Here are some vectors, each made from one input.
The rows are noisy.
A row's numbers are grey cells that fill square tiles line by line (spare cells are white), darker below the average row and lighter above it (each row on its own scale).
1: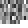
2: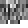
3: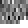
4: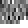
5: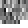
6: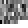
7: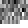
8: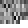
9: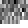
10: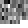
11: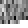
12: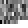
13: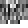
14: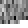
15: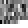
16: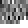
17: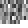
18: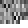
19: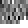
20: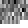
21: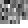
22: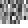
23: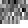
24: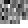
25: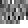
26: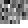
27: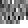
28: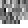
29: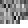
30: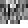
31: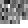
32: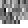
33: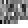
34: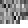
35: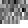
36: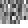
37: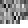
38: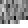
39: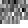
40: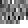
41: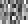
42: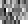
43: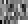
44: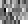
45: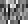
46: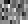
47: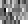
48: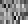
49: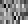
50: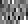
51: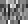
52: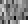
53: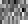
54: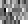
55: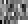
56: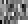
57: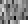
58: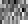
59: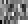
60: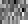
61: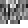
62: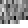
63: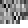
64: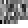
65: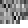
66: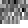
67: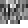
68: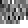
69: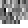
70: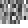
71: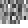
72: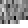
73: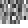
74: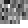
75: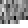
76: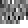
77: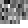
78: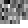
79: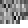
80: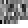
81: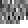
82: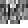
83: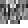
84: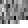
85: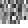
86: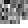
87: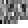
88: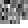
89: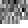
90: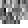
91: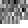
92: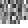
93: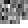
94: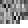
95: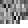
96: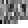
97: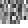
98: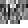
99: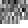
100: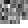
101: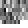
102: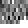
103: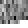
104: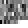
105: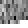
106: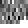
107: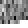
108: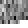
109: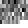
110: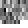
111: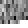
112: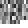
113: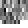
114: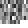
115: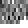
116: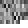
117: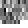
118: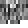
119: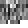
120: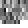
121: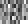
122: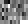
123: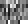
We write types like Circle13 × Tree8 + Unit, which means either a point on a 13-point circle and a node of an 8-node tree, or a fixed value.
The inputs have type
Circle9.
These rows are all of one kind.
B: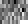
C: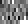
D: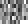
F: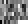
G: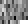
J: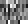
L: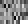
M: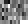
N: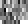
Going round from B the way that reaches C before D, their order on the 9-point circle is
B, F, G, L, C, J, N, D, M.
